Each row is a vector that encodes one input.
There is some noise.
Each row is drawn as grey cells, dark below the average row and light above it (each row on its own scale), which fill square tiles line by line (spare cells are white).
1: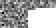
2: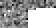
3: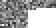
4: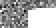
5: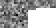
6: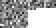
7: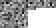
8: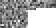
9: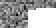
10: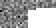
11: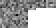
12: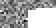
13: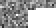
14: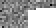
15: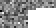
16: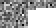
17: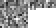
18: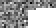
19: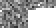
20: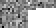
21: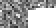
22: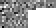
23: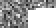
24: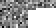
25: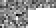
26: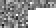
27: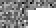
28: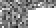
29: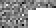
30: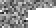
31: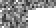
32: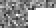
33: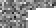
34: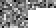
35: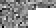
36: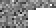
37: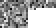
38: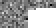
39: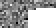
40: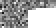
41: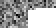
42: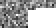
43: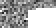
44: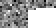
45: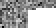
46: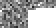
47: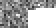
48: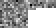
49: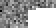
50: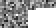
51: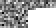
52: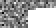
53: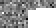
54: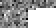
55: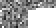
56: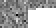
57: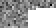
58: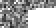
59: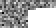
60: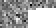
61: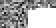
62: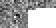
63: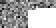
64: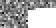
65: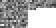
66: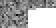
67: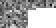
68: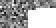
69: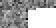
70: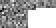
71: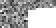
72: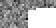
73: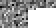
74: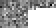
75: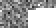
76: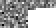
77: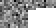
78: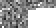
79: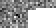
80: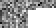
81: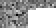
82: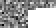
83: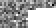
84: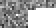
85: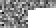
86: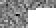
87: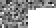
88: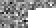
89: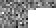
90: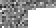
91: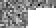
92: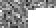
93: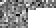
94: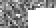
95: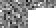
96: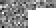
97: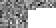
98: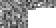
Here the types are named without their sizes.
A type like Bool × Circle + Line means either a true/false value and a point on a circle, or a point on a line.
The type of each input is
Line × (Tree × Tree + Unit).
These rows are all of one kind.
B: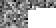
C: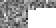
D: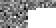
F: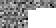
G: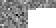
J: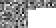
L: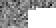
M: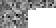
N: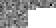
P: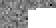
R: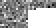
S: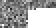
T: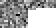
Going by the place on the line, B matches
L, M and N.
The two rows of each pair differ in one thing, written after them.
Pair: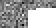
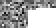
the node of one of the two trees
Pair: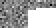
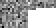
the place on the line
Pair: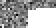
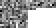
the node of one of the two trees
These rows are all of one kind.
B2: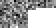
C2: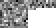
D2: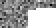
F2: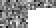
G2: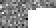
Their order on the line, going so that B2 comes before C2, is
G2, D2, B2, C2, F2.
